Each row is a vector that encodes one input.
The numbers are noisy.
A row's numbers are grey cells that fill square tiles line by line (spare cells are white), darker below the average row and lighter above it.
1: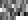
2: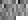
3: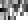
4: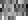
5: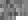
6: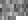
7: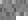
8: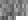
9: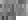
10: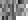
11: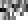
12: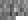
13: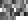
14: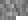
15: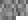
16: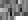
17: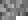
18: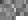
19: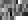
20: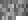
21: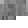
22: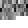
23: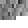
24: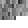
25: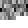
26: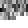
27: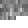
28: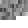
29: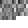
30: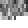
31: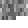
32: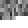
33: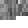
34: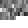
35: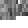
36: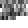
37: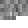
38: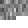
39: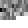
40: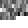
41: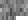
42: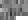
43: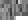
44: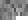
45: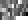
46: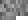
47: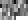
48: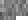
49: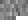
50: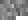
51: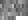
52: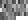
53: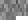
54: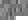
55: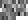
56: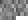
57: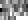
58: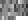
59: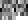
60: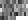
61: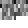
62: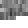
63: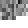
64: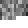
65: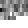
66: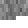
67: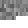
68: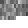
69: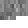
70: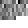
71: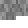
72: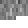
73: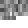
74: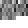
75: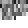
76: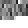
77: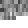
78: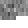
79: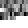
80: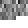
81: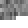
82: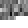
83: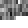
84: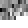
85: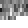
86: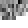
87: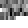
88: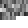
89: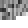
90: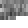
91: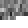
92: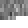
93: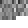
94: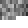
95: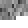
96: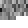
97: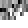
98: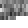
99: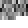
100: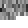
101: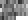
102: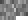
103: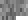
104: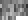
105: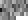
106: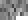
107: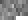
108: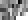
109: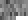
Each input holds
a list of up to two points on a 12-point line.
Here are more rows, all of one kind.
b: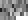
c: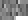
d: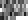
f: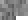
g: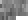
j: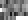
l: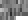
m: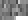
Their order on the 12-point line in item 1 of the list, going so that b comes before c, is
j, d, b, g, f, l, c, m.
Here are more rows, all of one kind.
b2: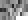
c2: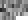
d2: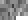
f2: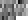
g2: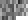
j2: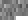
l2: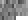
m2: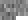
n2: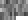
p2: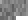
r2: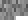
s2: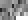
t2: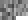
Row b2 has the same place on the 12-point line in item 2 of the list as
c2, j2 and r2.
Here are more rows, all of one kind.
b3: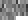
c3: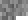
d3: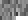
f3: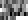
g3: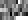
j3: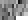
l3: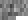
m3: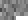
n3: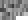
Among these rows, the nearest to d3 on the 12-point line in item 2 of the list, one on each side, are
c3 and n3.
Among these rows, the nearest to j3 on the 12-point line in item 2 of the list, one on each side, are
b3 and g3.
